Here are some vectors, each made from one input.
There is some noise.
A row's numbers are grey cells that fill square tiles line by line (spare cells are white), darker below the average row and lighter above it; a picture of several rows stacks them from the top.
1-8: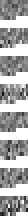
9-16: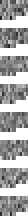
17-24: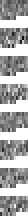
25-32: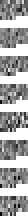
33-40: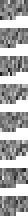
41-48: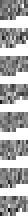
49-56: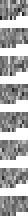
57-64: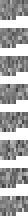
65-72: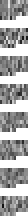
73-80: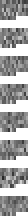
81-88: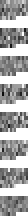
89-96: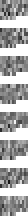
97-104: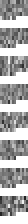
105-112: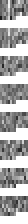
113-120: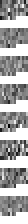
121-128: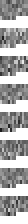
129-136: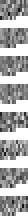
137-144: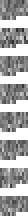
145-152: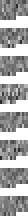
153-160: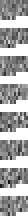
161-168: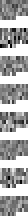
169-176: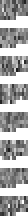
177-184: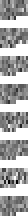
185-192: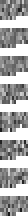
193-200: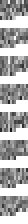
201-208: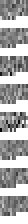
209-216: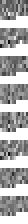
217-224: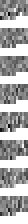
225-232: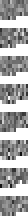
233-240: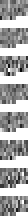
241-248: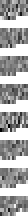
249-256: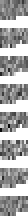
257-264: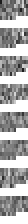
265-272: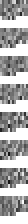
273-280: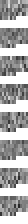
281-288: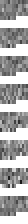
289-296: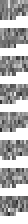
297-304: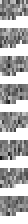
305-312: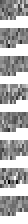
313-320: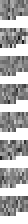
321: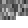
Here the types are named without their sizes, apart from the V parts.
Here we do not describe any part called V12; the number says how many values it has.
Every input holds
either a point on a line, or a true/false value and a value of V12.
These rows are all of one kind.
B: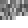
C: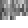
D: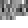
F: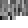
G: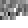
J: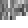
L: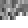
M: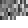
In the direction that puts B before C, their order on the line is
M, F, D, B, G, L, J, C.
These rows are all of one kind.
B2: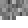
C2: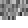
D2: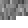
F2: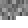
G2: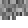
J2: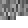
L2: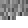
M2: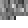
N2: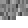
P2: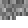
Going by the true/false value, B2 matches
F2, G2 and P2.
